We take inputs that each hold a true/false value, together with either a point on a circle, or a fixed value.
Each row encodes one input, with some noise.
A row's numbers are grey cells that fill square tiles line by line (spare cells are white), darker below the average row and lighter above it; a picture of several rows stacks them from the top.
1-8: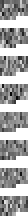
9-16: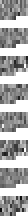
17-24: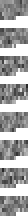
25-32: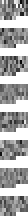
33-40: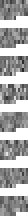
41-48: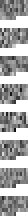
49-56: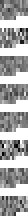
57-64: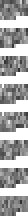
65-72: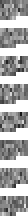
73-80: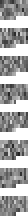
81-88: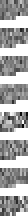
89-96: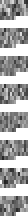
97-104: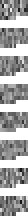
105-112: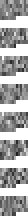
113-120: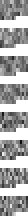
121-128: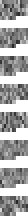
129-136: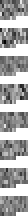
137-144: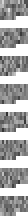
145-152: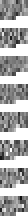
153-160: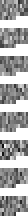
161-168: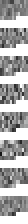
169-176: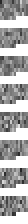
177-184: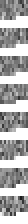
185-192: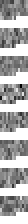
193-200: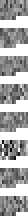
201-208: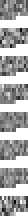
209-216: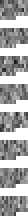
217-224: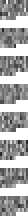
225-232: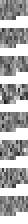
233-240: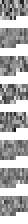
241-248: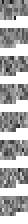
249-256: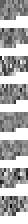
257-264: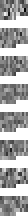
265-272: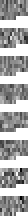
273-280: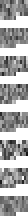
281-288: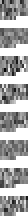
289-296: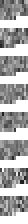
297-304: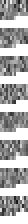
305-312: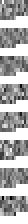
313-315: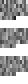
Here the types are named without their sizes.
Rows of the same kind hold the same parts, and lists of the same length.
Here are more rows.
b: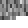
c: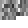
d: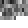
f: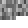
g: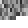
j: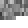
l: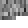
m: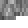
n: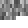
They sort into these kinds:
b, d, g, j, l, m, n
c, f

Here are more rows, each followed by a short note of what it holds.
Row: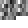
a true/false value
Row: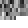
a point on a circle and a true/false value
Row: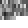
a true/false value
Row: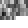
a true/false value
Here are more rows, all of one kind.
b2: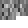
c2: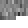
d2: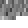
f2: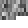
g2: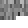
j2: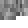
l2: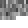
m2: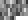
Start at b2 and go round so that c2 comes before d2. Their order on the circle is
b2, c2, f2, j2, l2, m2, d2, g2.
